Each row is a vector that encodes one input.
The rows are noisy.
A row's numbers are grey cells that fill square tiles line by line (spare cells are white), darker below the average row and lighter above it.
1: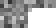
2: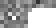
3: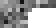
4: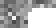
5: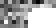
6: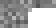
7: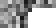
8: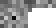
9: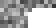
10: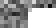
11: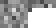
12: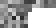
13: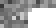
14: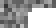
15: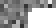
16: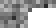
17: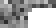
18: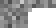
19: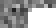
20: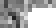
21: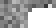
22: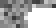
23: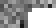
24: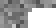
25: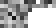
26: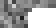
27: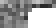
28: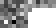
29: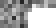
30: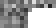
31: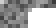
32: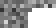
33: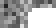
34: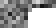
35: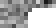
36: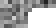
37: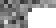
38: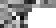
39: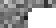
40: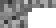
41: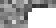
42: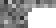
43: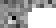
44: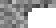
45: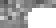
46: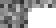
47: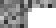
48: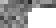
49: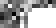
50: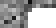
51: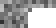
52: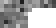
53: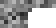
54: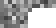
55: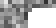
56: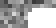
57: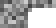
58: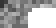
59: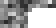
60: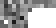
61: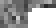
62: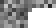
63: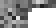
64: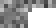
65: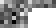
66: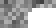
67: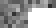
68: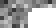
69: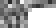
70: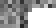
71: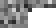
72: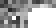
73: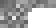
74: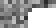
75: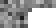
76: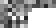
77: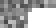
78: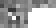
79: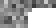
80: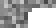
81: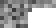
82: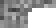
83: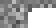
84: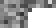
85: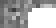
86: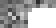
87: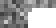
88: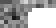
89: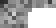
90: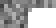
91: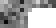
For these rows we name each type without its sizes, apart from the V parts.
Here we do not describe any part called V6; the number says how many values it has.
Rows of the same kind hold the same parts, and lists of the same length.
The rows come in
2 kinds.
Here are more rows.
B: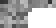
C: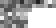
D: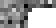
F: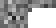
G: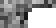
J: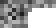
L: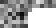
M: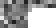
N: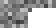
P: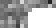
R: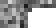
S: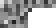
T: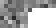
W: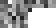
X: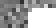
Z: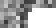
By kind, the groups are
B, C, J, L, M, P, X
D, F, G, N, R, S, T, W, Z

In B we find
a point on a line and a value of V6.
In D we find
a point on each of two lines.
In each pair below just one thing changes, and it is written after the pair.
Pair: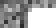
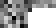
the place on the line
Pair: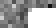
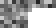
the value of V6
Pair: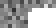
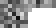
the value of V6
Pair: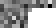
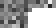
the value of V6
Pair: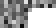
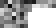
the value of V6
